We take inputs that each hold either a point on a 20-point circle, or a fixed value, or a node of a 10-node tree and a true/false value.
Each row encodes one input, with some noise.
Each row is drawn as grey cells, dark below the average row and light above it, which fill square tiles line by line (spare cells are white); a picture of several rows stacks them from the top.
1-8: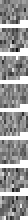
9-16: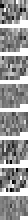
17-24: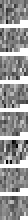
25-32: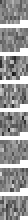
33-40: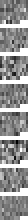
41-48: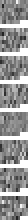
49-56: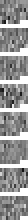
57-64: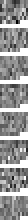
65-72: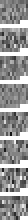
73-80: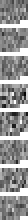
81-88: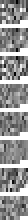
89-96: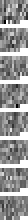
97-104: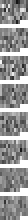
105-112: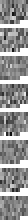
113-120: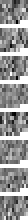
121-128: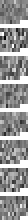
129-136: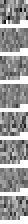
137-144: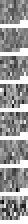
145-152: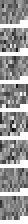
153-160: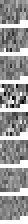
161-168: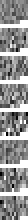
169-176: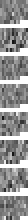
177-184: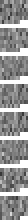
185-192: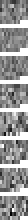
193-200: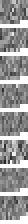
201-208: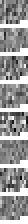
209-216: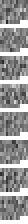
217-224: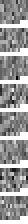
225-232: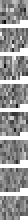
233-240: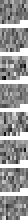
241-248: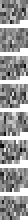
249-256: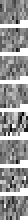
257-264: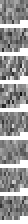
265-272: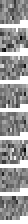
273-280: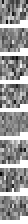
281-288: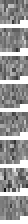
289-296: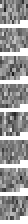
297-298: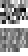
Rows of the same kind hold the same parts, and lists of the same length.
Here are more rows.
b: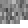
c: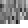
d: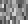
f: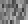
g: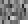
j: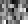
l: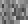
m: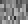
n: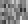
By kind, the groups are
b, d, f, l, m, n
c, j
g

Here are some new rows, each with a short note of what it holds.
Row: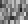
a point on a 20-point circle
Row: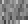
a point on a 20-point circle
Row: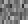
a fixed value
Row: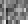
a point on a 20-point circle
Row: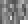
a node of a 10-node tree and a true/false value
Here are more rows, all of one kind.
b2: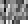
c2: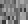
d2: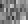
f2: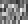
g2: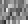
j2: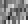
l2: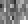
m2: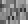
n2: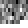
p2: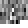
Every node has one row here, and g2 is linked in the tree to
n2.
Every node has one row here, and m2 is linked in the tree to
l2 and p2.
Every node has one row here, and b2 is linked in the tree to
j2.
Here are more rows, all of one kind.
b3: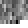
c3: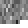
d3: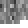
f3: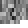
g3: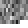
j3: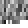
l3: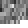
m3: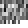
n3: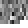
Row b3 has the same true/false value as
c3, g3 and j3.
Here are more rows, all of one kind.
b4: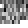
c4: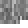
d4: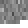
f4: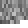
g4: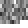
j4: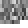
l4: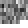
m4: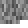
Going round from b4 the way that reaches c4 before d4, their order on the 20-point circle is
b4, l4, m4, g4, j4, c4, f4, d4.
